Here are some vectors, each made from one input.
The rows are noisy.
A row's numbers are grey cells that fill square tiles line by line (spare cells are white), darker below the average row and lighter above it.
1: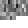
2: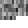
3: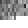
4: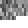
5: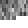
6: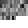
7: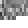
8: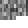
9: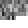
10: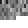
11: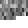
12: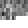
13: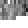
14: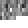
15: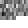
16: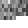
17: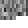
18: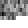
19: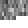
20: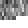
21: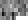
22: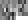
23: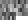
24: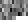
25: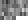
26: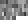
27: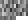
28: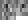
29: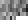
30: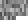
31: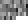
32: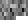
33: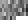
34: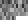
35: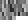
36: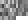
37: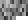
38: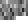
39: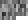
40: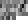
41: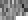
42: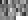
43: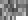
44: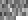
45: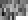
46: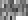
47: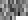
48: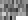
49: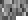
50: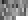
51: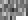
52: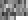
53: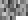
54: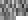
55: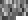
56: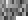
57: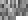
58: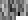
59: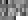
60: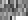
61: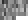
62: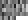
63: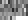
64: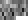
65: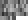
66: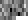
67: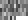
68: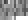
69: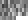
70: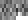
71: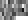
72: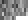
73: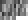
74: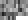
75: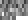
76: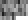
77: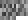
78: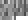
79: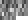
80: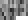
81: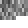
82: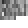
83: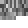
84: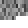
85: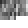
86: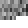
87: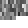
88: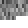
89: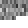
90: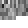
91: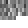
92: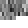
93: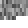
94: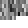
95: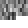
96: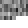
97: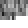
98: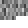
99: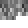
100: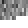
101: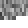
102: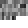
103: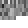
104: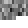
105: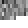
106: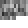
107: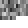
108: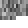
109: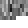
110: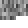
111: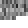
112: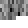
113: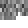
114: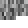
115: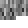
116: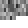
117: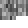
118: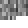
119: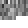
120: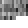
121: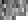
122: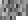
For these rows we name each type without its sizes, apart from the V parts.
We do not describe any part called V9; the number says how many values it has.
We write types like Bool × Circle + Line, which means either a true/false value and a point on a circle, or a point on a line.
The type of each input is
Line × (Line + V9).
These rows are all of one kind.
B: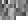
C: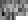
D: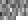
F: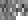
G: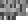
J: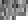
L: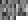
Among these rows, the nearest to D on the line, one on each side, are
F and J.
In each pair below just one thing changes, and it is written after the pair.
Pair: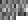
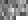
the place on the line
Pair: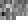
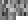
the value of V9
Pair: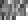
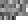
the value of V9
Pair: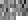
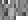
the value of V9
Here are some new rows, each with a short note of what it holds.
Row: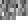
a point on a line and a value of V9
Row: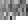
a point on each of two lines
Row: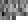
a point on a line and a value of V9
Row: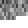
a point on a line and a value of V9
